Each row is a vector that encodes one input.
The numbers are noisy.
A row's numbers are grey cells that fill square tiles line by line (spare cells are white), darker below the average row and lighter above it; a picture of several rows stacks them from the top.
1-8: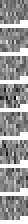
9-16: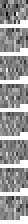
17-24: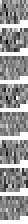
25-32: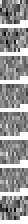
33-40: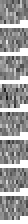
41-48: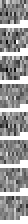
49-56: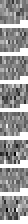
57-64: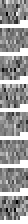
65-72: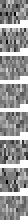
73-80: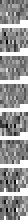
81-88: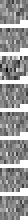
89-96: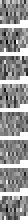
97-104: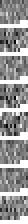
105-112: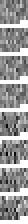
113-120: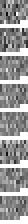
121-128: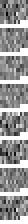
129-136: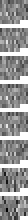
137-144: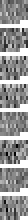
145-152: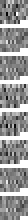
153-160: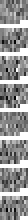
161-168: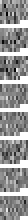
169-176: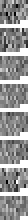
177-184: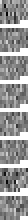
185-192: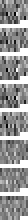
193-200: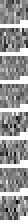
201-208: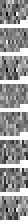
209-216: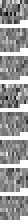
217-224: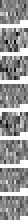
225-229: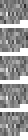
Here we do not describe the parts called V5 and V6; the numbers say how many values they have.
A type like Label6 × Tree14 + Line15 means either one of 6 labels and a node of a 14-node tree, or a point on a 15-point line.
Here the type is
List3(Line4) + V5 × V6.
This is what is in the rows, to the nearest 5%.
About 40% of them hold a value of V5 and a value of V6. The rest are lists of up to three points on a 4-point line: about 5% of all rows are empty, 15% hold one, 15% two and 25% three.
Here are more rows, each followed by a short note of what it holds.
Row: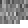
a list of three items
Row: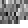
a value of V5 and a value of V6
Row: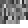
the empty list
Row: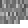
a list of three items
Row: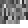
the empty list
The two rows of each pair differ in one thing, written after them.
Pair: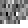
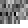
the value of V6
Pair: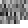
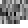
the value of V5
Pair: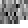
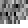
the value of V5
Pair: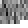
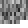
the value of V5
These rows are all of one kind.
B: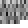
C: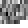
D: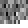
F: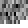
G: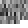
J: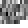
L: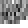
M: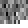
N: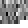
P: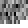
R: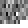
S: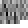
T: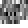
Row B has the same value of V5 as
G and S.
